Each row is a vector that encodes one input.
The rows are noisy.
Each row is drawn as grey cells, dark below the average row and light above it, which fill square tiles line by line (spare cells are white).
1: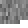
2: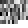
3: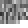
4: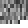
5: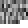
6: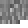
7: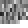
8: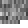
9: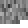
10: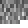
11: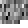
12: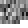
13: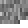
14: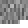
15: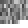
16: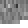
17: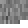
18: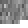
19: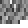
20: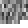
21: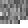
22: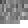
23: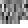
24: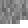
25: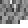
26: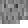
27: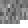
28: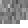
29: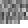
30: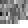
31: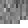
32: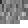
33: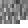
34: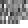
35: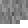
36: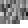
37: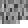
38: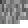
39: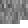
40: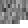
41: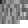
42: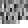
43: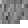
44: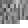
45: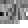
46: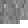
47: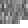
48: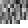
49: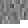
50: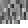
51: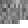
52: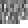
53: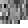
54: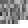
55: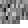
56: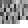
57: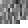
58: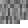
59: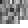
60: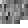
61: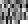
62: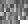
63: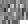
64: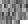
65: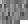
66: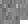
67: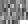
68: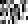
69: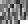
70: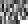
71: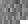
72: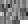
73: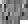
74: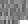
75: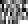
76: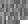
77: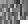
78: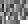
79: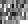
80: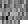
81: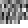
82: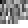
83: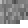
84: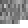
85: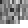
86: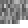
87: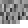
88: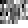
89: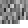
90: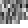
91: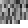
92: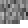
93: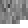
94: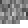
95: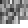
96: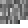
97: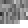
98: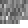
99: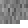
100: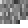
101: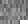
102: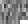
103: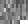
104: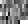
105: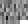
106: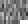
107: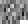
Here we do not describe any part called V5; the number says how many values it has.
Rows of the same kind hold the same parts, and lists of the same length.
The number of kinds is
4.
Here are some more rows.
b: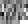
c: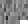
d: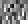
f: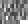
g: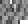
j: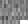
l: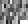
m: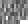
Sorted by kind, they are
b, c, d
f, m
g, l
j

